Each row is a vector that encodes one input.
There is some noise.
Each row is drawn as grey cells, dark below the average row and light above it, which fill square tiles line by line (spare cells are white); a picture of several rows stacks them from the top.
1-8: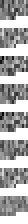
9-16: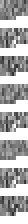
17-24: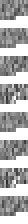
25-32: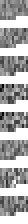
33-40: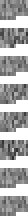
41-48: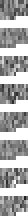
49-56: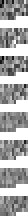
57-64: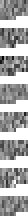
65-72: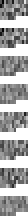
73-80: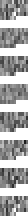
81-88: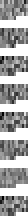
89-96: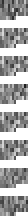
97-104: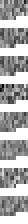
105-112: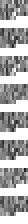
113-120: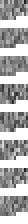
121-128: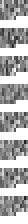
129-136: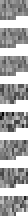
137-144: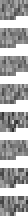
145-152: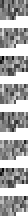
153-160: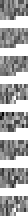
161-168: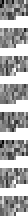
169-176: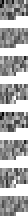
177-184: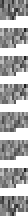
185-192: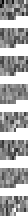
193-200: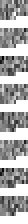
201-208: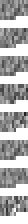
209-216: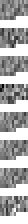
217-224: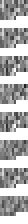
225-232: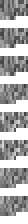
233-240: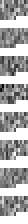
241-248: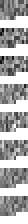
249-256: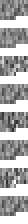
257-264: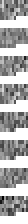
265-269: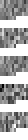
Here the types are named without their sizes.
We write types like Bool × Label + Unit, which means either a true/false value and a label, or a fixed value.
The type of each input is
Line.
